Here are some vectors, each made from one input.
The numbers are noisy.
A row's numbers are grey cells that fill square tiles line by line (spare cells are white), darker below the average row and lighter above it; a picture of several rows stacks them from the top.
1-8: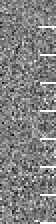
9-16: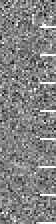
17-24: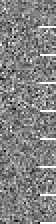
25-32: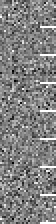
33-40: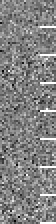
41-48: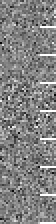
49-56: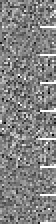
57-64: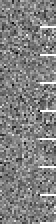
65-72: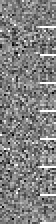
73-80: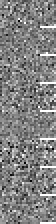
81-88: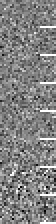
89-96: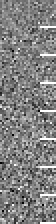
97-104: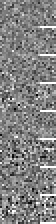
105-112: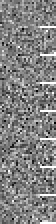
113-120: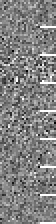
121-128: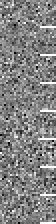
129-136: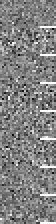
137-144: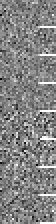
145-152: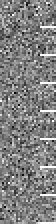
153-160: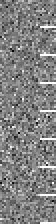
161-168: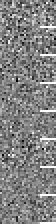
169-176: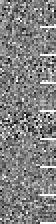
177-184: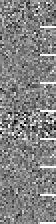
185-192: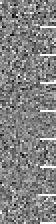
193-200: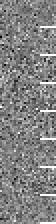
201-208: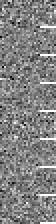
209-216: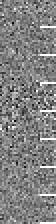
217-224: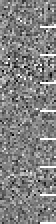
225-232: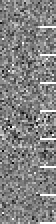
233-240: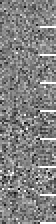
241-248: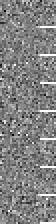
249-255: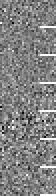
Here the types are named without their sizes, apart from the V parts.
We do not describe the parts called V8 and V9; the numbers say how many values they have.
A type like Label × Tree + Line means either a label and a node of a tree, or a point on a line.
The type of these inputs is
(Line + V9) × V8 + Tree.
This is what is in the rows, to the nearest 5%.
About 20% of them hold a node of a tree. The rest hold a value of V8, together with either a point on a line, or a value of V9.
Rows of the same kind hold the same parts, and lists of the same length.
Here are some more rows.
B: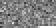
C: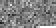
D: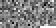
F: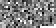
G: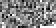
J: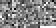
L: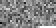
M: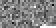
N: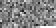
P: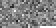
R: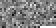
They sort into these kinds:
B, C, L, N, P
D, M, R
F, G, J

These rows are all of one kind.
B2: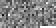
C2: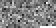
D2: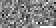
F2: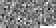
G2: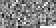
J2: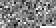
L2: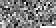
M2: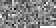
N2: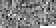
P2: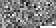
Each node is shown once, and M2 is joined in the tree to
B2.
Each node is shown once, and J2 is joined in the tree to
L2.
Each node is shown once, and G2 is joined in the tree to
F2.
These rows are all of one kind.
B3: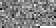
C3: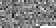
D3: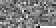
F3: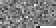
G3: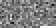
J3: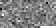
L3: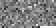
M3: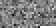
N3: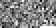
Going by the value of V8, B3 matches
C3, L3 and N3.
